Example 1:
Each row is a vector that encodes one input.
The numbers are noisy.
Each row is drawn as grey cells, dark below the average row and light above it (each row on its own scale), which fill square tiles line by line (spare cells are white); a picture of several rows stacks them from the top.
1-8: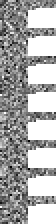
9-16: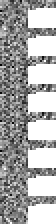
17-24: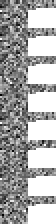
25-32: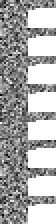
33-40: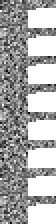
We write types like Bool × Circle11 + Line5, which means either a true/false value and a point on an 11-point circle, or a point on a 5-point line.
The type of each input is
Line9.
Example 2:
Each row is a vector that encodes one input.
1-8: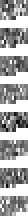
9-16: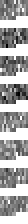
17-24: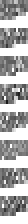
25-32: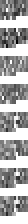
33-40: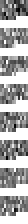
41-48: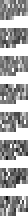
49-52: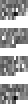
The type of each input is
Bool × Bool × Bool × Bool.
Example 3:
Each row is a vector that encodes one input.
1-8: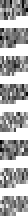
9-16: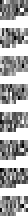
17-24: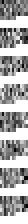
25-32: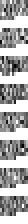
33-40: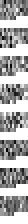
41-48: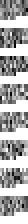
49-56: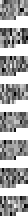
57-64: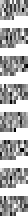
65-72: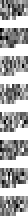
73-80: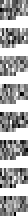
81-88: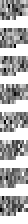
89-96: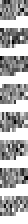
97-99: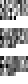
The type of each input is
Bool × Bool × Bool.
